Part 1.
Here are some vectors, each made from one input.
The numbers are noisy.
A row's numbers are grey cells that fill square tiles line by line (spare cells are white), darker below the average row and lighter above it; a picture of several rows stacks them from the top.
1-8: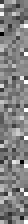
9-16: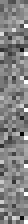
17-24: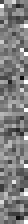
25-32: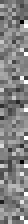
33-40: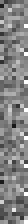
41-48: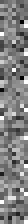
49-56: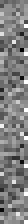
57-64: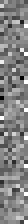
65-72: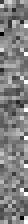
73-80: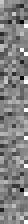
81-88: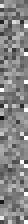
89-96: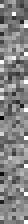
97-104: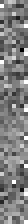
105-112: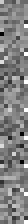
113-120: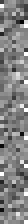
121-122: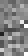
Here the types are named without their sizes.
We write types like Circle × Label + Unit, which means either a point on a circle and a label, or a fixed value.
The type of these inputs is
Bool × Tree × Tree.
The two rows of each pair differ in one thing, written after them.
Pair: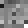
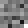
the true/false value
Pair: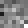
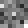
the true/false value
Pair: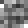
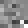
the true/false value
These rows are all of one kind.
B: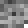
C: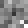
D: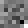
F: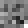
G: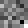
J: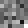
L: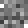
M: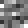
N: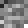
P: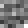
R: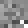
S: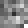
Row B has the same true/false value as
C, N, R and S.
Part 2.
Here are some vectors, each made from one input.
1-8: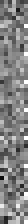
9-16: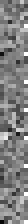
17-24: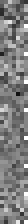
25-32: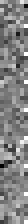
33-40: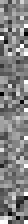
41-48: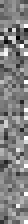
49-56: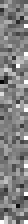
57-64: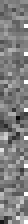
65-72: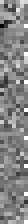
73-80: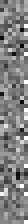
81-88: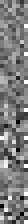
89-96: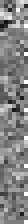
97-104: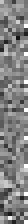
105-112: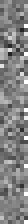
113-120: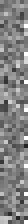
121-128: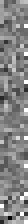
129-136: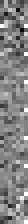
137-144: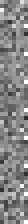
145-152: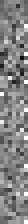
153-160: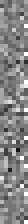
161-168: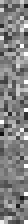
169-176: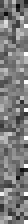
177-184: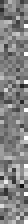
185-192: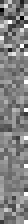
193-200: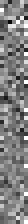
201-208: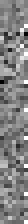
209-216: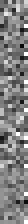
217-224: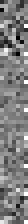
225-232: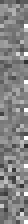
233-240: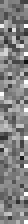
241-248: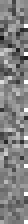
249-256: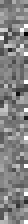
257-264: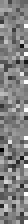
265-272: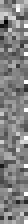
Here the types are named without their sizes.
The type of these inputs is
Circle × (Circle + Label).
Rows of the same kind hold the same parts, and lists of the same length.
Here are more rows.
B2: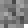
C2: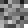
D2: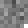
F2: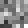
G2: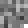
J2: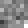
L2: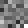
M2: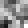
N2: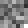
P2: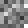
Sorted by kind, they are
B2, D2, F2, G2, L2, N2
C2, J2, M2, P2

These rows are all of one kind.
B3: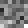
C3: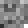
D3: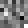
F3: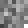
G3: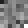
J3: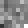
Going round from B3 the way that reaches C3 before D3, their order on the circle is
B3, F3, C3, J3, G3, D3.
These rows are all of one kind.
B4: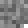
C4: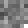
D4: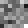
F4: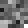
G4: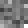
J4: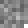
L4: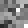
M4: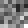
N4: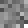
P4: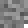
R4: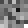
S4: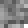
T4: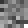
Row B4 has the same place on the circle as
D4, F4, G4 and P4.
